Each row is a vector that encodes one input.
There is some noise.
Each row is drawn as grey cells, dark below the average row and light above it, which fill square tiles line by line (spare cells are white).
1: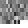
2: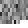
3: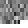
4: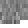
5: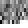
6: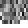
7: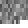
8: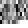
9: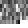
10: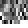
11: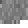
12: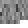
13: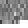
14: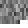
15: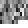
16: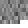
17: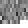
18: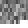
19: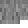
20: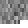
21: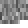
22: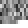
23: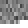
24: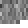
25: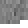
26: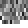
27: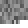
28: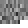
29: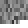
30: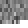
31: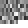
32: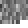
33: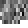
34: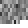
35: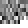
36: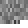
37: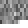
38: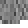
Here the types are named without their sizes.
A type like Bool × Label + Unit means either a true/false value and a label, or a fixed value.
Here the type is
Bool × Bool × Bool × Line.
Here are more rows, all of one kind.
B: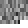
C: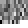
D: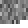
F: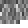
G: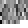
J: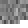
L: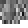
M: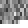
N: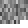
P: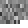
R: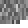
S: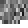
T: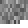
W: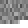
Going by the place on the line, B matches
F, G, N and W.
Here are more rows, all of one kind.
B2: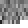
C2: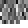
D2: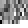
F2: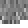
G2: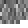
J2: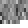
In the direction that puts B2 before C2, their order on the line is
B2, J2, D2, F2, G2, C2.
